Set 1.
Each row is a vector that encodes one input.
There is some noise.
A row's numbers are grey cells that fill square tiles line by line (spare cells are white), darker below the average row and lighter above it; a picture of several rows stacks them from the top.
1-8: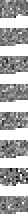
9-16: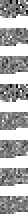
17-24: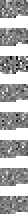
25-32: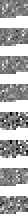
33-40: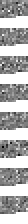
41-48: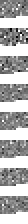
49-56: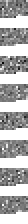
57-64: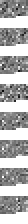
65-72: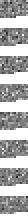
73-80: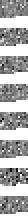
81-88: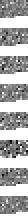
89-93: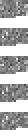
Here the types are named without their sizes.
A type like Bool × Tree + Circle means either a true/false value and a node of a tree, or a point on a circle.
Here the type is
Bool × Bool × Bool × Bool + Unit.
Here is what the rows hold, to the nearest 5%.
About 10% of them hold a fixed value. The rest hold four true/false values.
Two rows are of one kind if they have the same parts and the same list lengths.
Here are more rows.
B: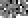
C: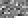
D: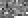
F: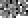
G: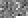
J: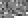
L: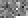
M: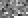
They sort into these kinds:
B, F
C, D, G, J, L, M

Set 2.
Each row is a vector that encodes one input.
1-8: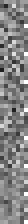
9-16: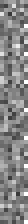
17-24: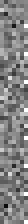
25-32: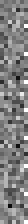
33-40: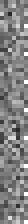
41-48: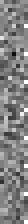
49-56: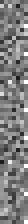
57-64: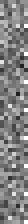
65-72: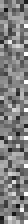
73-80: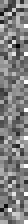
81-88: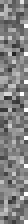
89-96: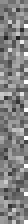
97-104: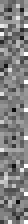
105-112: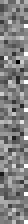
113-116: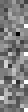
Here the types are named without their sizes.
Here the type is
Label.
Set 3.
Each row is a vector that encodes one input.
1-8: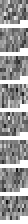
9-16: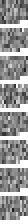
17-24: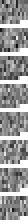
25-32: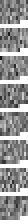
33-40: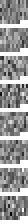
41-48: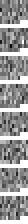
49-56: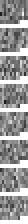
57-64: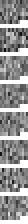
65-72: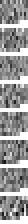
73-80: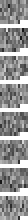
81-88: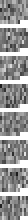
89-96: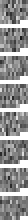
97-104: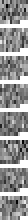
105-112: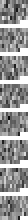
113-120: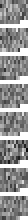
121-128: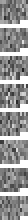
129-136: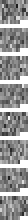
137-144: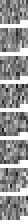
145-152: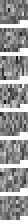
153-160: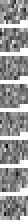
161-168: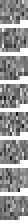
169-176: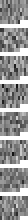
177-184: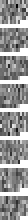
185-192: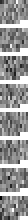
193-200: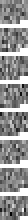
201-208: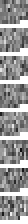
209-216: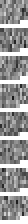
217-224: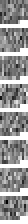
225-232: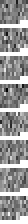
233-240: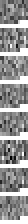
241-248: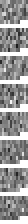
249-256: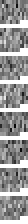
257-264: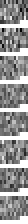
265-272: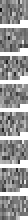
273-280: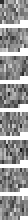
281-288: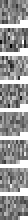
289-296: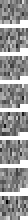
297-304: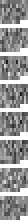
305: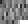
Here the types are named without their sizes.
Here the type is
Circle.
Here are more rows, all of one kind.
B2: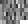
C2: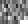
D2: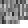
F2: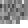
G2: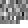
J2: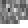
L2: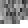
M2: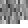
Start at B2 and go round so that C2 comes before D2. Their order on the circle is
B2, M2, F2, G2, L2, C2, D2, J2.
